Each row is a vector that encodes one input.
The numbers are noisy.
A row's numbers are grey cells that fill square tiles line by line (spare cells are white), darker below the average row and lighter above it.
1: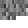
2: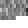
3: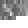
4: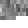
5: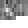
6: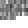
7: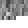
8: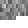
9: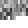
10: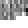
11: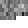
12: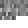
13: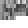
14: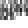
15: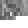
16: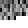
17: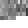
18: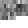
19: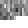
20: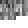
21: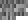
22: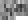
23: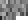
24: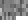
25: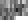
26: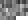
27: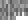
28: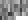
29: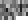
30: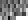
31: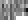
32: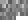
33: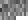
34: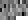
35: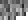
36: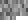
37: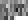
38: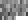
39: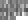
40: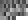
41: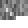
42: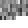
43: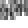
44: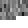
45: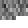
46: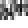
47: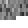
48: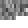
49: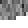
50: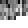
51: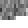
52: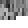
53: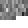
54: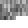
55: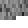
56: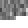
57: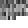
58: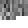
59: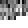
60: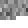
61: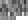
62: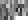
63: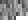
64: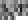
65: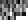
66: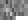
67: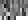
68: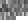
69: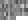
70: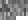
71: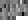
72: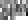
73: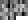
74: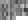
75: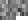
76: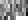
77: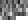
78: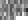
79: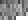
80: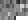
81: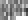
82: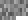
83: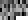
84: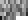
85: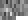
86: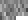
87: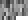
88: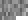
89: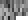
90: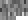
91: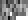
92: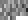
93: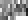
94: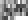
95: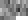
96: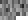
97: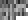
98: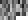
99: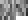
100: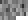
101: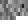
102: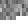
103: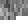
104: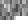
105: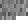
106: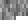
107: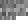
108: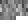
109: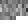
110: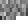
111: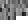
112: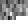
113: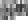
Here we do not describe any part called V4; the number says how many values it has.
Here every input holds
one of 6 labels, together with either a point on a 5-point line, or a value of V4.
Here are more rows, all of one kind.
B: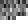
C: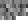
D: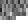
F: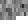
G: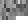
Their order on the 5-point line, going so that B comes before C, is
B, C, D, F, G.
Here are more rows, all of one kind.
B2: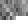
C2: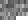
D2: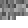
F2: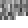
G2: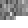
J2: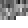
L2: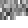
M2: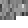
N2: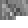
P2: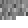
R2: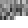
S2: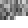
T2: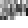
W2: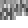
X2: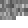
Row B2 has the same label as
G2, N2, R2 and S2.
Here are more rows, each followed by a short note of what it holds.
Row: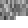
one of 6 labels and a value of V4
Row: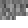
one of 6 labels and a point on a 5-point line
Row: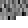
one of 6 labels and a point on a 5-point line
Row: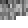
one of 6 labels and a value of V4
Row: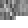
one of 6 labels and a value of V4
